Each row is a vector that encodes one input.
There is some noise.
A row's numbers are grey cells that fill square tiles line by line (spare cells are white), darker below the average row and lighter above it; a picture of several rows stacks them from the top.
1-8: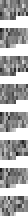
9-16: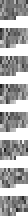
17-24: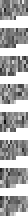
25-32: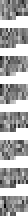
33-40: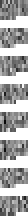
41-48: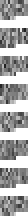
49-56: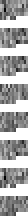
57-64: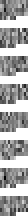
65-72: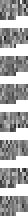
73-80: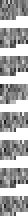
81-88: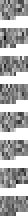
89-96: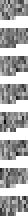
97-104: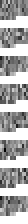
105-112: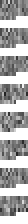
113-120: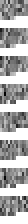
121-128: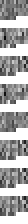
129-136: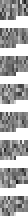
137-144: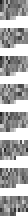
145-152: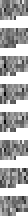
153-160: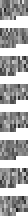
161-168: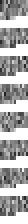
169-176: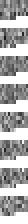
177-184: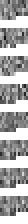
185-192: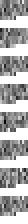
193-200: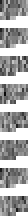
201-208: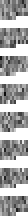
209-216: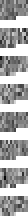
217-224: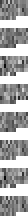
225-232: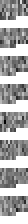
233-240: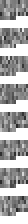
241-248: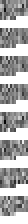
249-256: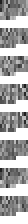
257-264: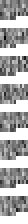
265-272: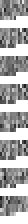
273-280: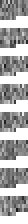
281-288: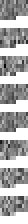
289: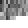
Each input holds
a node of a 9-node tree.
